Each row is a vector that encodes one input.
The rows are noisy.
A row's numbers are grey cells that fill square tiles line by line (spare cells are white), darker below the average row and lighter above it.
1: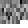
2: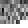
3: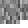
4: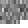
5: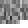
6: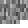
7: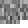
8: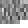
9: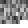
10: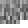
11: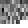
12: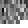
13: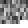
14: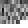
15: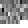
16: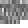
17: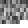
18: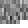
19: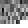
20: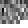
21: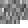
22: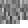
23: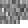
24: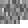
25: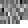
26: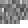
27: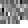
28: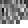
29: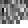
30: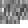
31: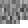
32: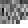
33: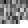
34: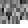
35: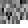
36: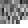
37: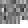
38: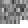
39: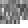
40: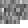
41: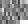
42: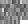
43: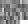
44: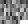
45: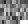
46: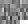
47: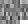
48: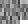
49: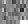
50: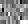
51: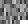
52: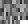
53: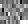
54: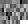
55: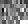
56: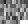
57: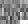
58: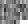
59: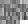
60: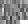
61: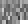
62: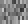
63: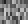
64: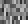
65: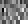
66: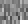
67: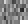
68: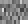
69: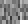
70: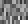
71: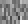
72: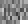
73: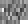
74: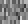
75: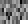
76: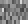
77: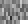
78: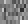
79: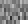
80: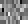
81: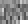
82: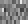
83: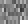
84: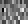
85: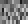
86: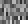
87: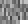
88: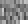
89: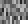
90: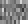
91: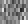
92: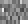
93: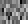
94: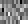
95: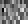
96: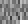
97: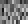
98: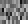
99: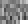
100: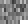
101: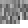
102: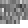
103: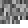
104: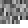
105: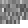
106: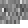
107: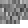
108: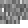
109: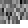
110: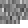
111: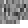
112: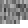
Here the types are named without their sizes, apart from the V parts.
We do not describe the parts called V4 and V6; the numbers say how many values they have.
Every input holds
either a label, a true/false value and a value of V4, or a value of V6.
